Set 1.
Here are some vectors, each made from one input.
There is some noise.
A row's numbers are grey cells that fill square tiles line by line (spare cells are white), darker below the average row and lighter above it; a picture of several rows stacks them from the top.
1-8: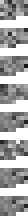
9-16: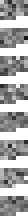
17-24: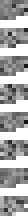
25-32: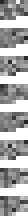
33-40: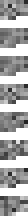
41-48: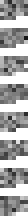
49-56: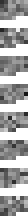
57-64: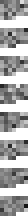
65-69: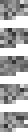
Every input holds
a node of a 12-node tree.
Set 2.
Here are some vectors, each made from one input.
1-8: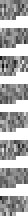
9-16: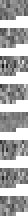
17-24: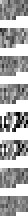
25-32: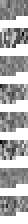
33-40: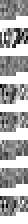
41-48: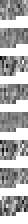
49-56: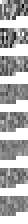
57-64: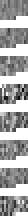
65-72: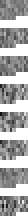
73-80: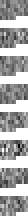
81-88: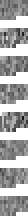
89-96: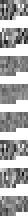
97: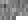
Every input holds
a point on a 9-point line.
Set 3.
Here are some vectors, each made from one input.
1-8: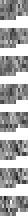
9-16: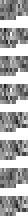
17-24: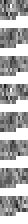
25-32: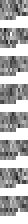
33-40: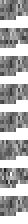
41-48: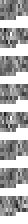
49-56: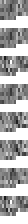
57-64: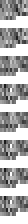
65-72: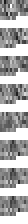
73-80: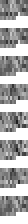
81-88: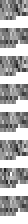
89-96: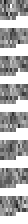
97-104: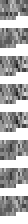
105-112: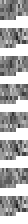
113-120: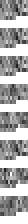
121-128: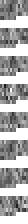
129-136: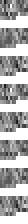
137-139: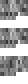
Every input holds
a point on a 6-point line.
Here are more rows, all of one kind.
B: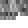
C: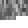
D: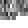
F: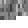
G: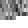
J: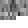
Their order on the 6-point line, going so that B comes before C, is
D, B, C, F, J, G.
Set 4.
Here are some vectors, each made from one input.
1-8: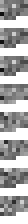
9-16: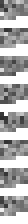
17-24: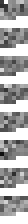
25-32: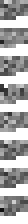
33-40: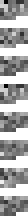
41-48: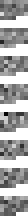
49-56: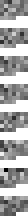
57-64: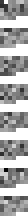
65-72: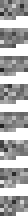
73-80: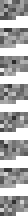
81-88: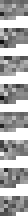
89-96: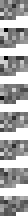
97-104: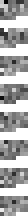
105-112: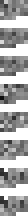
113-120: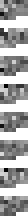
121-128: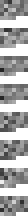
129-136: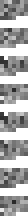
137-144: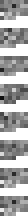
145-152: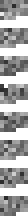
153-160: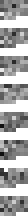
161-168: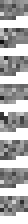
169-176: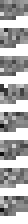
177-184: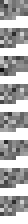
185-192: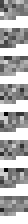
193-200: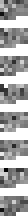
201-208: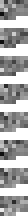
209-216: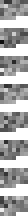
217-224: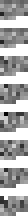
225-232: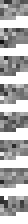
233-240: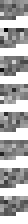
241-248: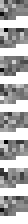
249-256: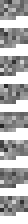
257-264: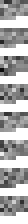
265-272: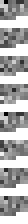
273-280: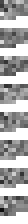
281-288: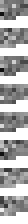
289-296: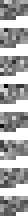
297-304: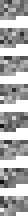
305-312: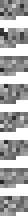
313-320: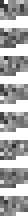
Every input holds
four true/false values.
